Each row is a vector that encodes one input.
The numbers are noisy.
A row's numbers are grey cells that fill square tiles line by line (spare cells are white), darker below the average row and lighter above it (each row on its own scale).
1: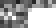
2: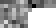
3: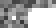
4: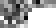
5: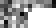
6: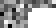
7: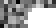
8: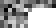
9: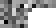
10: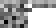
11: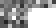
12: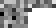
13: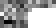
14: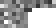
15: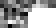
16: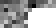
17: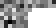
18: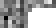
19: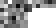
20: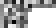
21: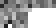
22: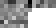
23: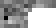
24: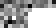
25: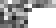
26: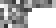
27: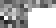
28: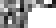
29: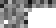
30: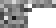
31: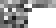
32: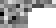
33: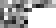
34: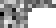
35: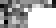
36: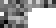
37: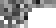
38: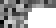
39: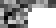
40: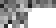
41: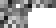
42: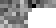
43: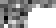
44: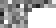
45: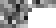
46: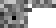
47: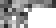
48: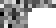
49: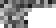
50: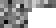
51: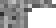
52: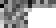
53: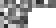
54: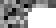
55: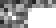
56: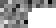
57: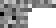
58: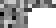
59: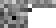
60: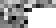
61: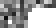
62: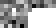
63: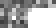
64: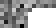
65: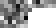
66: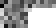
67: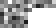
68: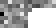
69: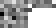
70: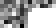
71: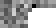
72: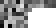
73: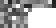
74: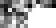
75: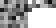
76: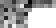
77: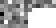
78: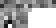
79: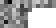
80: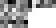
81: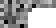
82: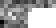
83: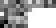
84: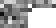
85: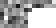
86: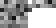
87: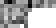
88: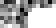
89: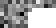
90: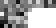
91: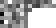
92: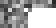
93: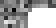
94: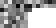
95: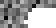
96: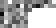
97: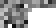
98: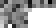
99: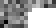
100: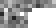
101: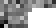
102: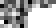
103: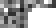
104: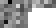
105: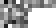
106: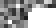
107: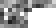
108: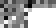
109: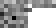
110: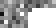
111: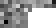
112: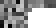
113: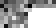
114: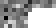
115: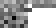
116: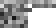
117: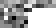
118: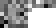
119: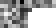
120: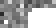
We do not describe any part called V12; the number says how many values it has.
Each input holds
either a fixed value, or one of 10 labels, a true/false value and a value of V12.
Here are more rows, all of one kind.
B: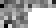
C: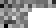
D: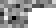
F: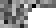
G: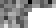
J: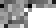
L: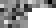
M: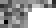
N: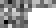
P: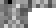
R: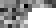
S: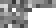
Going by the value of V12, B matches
M, N and R.
